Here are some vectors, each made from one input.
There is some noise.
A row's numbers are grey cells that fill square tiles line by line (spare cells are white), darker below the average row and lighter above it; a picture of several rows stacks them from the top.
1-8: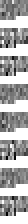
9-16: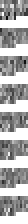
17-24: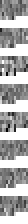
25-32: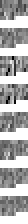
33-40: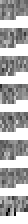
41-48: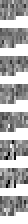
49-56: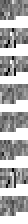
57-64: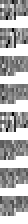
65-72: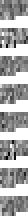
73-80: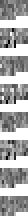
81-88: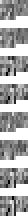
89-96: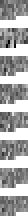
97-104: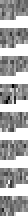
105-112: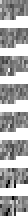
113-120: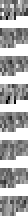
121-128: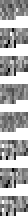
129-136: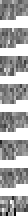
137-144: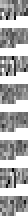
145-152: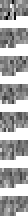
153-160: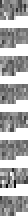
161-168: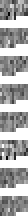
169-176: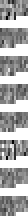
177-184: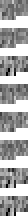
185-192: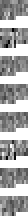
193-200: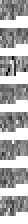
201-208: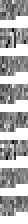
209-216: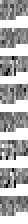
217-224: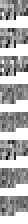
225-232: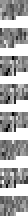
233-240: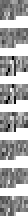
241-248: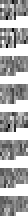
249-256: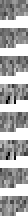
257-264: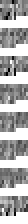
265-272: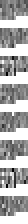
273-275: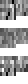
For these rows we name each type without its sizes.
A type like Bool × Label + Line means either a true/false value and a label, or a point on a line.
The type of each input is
Bool × Label + Tree × Tree.
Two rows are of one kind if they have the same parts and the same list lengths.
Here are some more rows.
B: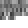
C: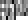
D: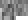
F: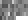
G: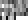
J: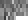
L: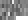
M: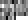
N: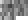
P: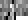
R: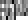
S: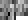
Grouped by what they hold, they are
B, D, F, J, L, N
C, G, M, P, R, S

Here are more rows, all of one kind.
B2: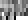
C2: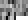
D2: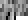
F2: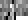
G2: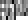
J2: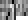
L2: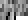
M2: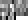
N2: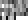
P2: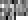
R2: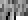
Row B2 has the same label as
D2, L2 and R2.
